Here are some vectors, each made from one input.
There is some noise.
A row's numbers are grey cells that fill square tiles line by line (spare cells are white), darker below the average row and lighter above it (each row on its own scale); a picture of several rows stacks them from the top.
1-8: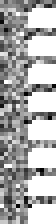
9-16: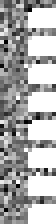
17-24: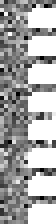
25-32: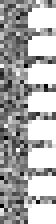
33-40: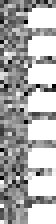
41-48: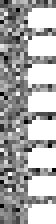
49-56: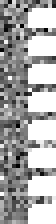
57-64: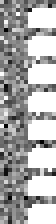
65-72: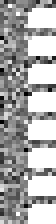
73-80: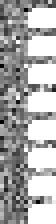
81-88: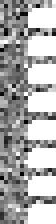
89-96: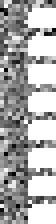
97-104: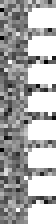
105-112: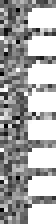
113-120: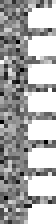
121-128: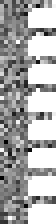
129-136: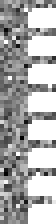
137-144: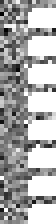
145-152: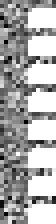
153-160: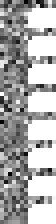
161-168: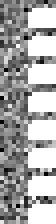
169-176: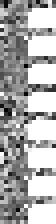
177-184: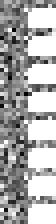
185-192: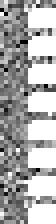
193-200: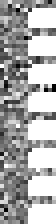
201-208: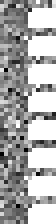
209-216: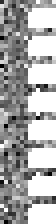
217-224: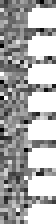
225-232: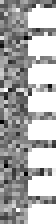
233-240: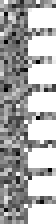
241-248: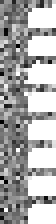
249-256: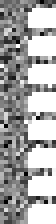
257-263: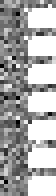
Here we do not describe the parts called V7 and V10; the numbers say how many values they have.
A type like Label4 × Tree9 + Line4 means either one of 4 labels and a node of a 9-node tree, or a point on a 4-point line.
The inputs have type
(Bool × Bool × Bool + V7) × V10 + List3(Line5).
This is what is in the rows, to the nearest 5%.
About 50% of them hold a value of V10, together with either three true/false values, or a value of V7. The rest are lists of up to three points on a 5-point line: a few of all rows are empty, 10% hold one, 20% two and 20% three.
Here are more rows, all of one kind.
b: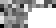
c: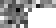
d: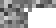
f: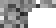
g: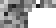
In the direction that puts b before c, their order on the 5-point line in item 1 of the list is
b, d, c, g, f.
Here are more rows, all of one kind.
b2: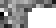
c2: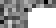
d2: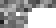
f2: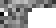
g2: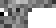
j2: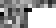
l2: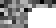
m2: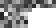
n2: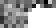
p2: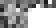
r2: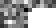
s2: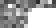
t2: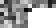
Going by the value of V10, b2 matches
f2, g2 and j2.
